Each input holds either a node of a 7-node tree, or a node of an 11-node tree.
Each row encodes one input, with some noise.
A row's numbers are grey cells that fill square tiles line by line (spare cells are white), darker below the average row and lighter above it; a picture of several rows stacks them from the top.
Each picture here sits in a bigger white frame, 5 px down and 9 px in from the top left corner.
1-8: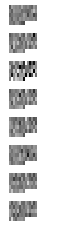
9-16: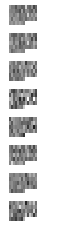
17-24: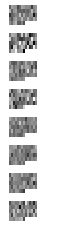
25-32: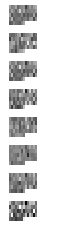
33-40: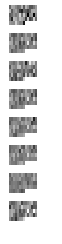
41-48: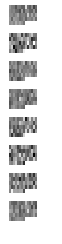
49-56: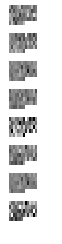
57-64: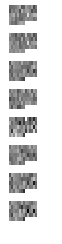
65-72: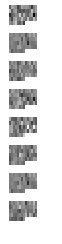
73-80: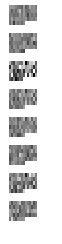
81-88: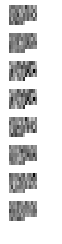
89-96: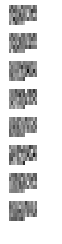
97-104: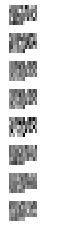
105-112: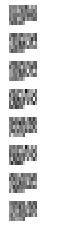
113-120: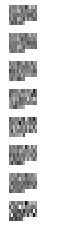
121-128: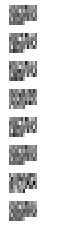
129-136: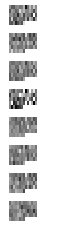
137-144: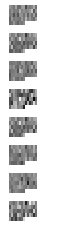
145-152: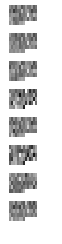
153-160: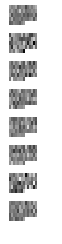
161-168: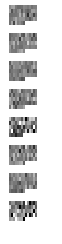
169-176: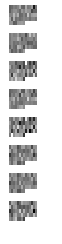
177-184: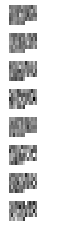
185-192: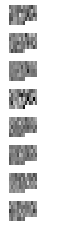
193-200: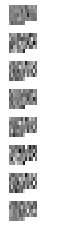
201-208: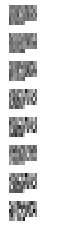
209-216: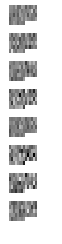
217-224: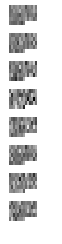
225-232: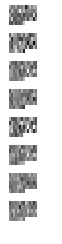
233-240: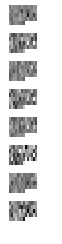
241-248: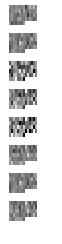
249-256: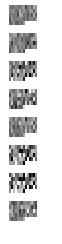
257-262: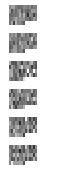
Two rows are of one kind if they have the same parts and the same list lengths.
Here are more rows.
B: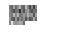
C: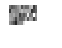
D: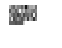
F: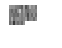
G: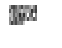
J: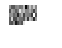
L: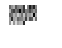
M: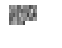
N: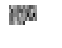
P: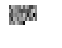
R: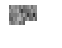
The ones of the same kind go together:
B, C, G, L
D, F, J, M, N, P, R

